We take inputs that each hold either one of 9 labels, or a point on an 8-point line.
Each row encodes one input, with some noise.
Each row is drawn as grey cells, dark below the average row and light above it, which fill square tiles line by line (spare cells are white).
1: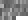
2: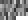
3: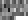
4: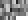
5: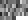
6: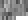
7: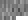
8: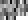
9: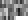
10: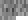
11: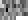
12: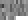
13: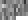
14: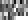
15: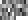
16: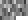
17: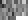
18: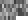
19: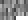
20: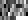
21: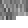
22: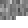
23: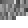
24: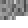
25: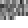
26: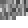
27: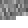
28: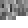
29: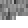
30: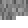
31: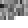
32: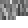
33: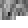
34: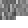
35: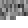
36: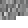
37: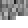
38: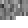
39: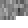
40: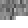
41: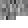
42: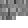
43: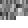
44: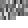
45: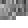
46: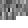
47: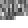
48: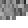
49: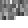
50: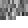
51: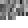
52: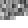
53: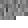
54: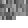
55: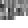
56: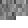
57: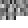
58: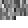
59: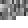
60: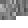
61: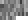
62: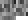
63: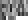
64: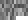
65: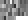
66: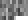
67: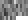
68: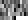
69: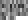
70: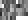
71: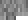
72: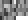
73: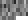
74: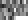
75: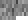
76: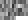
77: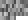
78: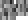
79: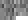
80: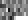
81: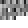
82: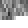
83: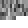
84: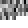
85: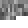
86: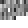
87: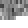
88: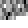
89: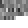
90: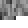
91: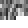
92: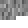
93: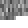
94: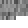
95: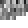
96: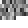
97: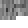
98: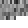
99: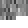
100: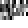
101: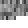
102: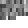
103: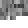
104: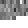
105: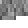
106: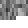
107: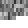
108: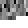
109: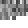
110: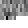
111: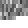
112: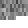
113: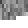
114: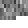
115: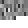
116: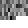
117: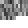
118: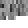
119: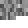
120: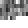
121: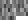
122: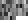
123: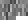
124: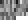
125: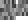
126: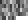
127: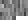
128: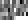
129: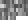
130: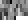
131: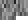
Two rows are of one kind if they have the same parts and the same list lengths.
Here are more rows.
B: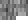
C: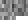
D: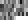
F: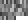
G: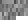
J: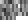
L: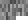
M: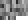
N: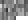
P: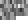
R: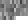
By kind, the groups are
B, D, F, G, J, M, N, P, R
C, L

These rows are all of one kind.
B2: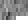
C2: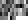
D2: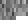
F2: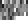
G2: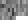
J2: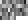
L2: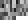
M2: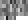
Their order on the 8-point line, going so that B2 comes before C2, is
B2, M2, F2, D2, G2, C2, L2, J2.
